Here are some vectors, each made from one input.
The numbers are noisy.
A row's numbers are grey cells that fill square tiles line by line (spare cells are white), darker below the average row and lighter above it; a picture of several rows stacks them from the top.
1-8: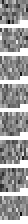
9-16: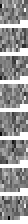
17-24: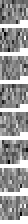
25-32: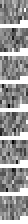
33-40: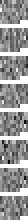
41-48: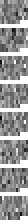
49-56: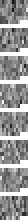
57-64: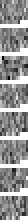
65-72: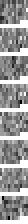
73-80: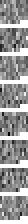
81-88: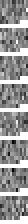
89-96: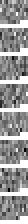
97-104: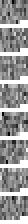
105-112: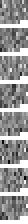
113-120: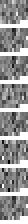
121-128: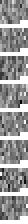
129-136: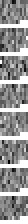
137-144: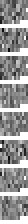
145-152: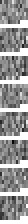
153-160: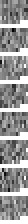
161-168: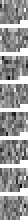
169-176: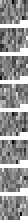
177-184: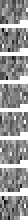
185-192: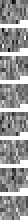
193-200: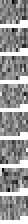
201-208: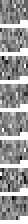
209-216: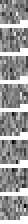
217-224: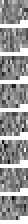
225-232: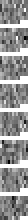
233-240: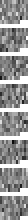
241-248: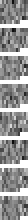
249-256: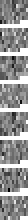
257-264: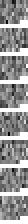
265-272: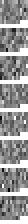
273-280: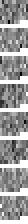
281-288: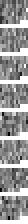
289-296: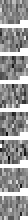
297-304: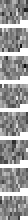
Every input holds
either four true/false values, or a list of up to three points on a 9-point line.
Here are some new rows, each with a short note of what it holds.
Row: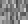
a list of two items
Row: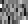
the empty list
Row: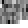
a list of one item
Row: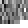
a list of one item
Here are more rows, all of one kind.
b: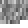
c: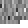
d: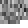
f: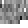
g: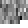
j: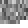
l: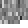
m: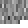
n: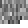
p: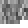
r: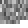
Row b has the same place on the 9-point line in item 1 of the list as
d, j and r.
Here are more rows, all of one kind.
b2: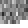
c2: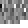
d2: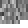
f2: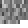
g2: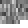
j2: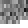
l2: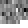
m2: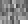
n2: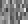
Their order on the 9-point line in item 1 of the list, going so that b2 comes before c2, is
j2, l2, b2, g2, m2, d2, n2, f2, c2.
